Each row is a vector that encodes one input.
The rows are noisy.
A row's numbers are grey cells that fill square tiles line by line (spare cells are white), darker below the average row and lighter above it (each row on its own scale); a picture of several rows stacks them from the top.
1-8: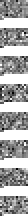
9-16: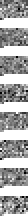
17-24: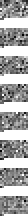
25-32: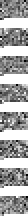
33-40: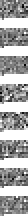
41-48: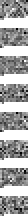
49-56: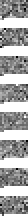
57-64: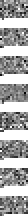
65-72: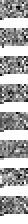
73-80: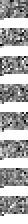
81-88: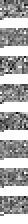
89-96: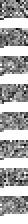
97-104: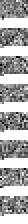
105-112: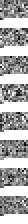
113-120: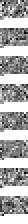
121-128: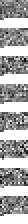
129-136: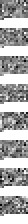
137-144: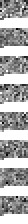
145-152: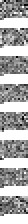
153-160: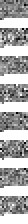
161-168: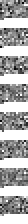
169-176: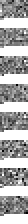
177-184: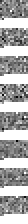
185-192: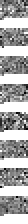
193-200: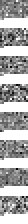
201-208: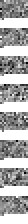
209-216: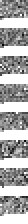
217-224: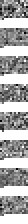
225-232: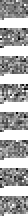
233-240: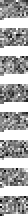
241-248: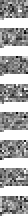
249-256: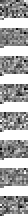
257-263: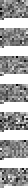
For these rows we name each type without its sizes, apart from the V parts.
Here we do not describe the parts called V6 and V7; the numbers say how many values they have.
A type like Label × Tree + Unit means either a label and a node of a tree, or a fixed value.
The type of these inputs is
(Bool × Bool × Bool + Line) × (Tree + V6) × V7.
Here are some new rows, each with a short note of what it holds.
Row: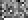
a point on a line, a node of a tree and a value of V7
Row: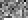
a node of a tree, three true/false values and a value of V7
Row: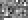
a node of a tree, three true/false values and a value of V7
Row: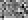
three true/false values, a value of V6 and a value of V7
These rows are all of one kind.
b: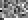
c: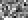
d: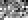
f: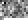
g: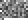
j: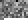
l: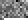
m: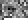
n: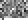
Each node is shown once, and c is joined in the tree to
f.
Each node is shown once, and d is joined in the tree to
g.
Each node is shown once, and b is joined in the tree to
f, j and l.
